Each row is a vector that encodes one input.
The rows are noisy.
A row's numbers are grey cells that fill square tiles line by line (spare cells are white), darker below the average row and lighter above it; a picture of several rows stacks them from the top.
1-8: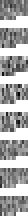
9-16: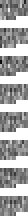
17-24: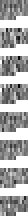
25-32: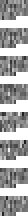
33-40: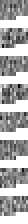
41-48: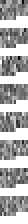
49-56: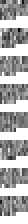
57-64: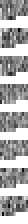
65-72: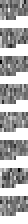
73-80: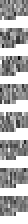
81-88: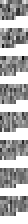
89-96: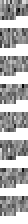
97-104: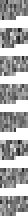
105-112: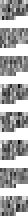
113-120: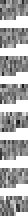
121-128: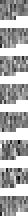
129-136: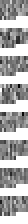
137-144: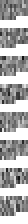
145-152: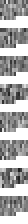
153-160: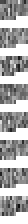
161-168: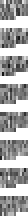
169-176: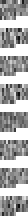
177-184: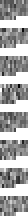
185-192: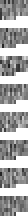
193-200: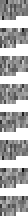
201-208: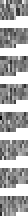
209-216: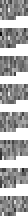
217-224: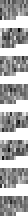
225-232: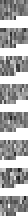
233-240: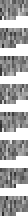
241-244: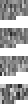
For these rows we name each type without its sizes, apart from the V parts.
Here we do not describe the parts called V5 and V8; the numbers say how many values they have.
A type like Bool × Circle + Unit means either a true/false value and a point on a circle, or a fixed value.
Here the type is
Bool × (Line + V5) + V8.
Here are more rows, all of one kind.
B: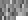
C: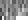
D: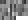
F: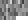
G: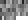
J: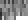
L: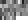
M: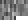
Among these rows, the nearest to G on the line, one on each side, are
D and M.
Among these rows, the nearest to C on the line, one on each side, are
B and J.
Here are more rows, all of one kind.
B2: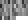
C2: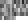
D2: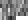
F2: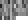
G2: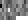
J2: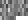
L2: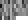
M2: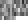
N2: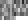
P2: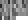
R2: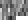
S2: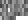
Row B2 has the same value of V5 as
F2, G2, L2 and P2.
